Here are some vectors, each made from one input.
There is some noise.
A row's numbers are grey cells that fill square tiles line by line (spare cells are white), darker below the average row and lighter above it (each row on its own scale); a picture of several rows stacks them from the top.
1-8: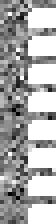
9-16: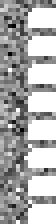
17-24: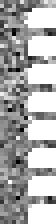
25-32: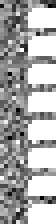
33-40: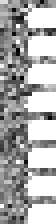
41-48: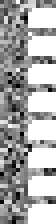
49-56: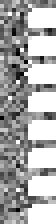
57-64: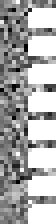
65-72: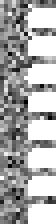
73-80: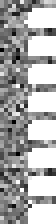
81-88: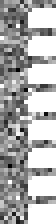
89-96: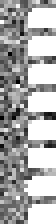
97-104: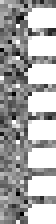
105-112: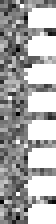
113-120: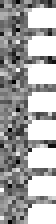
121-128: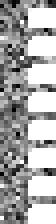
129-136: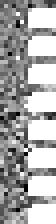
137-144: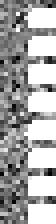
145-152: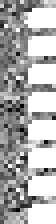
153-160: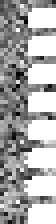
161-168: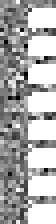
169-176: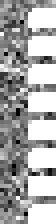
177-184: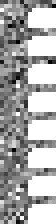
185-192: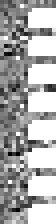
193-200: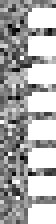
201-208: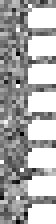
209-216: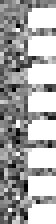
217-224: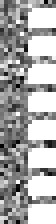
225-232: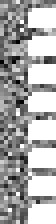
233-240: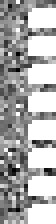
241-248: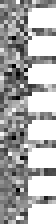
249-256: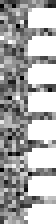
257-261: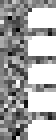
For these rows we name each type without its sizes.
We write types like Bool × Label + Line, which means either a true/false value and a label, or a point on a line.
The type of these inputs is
(Bool × Bool × Bool × Bool + Unit) × Tree + Line.
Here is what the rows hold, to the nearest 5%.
About 15% of them hold a point on a line. The rest hold a node of a tree, together with either a fixed value, or four true/false values.
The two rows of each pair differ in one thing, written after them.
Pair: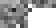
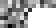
the node of the tree
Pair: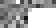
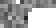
one of the four true/false values
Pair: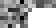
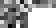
one of the four true/false values
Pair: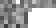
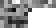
the node of the tree
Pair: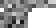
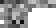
one of the four true/false values
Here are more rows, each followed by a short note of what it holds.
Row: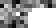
a node of a tree
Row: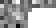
a node of a tree and four true/false values
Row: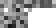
a node of a tree and four true/false values
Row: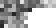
a point on a line
